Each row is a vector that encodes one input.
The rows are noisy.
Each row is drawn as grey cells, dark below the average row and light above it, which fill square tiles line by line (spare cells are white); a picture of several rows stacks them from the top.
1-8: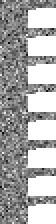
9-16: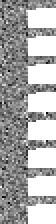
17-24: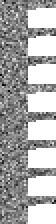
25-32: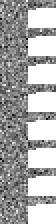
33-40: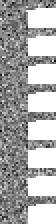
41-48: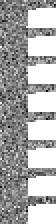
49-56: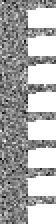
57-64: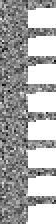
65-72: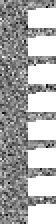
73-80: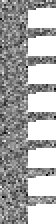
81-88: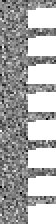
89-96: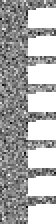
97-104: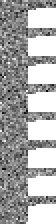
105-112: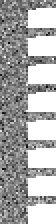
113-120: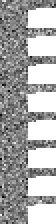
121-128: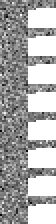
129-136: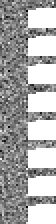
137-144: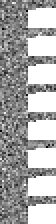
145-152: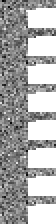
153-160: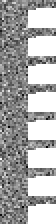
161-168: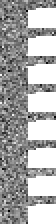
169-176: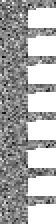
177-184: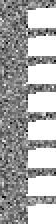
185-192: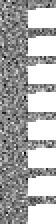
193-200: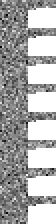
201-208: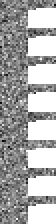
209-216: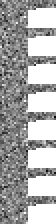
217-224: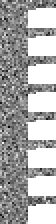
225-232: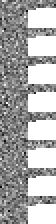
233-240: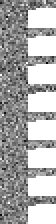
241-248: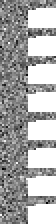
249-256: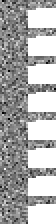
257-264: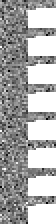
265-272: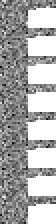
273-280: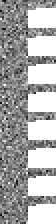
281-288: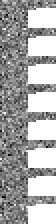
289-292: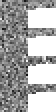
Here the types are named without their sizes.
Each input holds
either a point on a line and three true/false values, or a node of each of four trees.
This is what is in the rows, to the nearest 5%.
About 45% of them hold a point on a line and three true/false values. The rest hold a node of each of four trees.
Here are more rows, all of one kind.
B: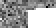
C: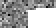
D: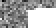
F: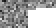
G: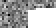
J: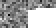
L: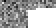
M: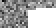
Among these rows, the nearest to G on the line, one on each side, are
C and J.
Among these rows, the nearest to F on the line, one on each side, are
L and M.
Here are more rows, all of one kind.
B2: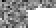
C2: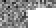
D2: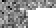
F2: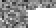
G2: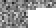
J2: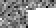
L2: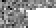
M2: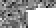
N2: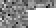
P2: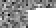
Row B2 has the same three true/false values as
C2, J2, M2 and P2.
